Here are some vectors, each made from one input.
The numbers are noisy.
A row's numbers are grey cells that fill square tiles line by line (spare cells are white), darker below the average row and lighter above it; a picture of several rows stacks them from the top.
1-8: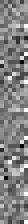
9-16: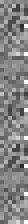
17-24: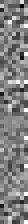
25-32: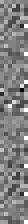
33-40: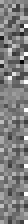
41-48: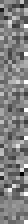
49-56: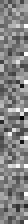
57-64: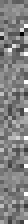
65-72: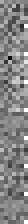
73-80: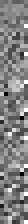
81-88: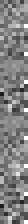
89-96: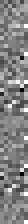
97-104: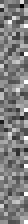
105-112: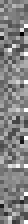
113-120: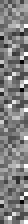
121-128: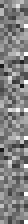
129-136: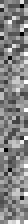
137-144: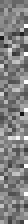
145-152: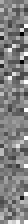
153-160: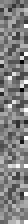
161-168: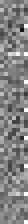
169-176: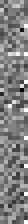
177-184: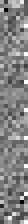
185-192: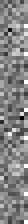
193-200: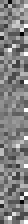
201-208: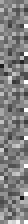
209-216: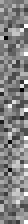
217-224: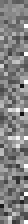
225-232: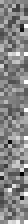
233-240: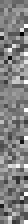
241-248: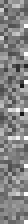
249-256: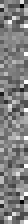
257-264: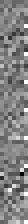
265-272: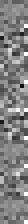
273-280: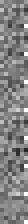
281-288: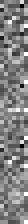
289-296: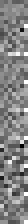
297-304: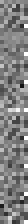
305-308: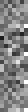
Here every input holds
a node of a 15-node tree.
